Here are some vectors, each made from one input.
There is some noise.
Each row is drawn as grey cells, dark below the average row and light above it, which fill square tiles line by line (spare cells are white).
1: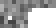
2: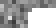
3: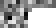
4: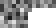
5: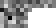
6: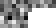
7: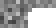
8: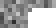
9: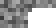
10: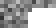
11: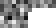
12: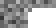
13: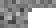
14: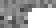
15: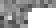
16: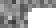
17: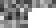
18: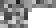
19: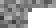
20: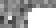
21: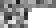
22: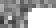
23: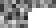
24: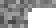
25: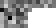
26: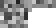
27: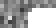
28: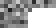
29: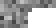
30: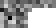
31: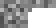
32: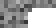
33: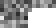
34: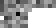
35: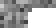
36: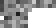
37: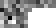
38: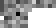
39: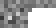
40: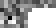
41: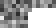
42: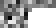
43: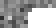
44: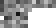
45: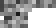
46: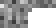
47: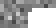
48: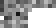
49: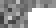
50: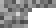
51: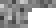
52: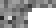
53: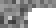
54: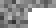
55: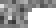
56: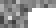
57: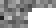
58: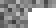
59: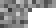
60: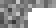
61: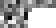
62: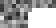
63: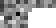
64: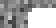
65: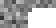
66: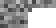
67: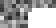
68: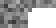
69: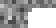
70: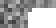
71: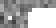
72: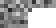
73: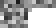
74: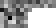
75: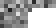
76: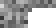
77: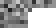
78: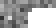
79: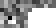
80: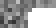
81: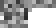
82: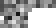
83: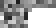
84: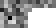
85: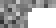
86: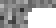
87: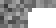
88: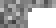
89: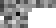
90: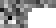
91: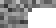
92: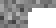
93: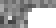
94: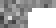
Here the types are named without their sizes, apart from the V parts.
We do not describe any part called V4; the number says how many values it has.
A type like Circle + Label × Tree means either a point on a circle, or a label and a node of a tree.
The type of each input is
Line × (Line × Line × Line + V4).
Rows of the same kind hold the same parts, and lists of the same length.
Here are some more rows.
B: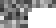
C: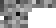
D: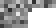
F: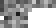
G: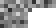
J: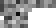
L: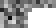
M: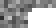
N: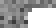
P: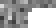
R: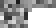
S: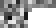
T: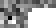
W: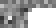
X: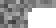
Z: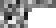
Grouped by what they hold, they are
B, C, F, J, L, R, S, T, Z
D, G, M, N, P, W, X

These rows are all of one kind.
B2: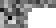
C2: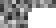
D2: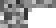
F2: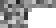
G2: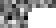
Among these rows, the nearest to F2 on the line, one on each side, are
B2 and D2.
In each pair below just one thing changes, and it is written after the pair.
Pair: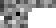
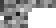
the place on the line
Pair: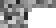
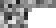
the place on the line
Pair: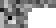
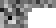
the place on the line
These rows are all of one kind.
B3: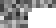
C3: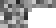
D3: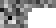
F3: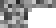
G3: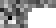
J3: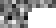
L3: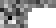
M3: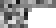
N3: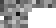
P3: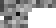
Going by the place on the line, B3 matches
C3, F3 and N3.
